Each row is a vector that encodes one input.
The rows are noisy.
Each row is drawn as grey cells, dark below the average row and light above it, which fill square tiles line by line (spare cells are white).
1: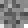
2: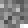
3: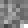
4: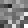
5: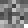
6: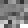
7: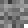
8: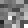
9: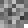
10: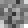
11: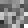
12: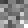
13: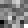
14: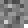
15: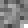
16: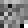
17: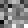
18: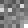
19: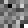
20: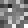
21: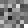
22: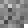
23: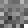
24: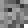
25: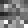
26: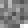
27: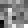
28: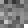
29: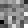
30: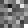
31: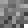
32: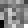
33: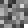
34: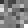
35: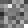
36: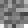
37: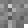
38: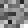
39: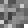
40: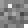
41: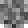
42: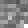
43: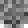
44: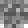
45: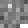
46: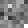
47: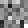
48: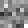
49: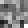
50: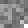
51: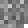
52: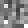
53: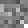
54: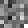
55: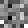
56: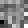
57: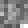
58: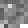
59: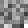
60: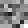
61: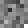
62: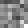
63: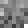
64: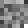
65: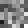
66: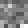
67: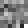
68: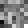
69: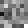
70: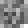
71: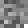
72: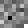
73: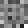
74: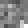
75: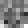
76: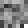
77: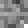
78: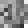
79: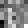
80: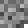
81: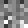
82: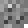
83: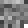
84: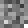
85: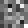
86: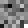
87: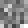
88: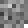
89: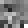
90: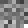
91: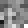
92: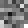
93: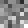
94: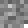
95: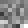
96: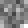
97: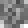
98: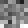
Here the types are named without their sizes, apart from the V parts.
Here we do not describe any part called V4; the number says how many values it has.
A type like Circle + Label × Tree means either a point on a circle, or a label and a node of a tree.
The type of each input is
(Line + Tree) × V4.
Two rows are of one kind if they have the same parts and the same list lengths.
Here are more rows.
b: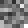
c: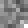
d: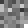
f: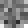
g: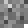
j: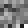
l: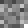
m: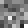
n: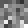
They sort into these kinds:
b, c, d, f, g, l, n
j, m

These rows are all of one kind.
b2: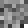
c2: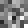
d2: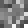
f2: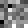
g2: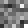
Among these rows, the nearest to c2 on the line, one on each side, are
d2 and g2.
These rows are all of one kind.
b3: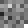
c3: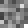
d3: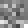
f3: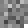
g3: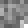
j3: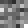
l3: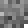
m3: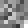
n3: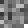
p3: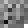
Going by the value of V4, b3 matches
f3, g3, l3 and p3.
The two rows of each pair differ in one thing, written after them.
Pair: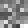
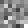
the node of the tree
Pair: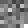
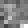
the value of V4
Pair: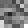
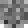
the value of V4
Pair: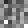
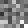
the node of the tree
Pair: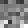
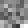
the value of V4
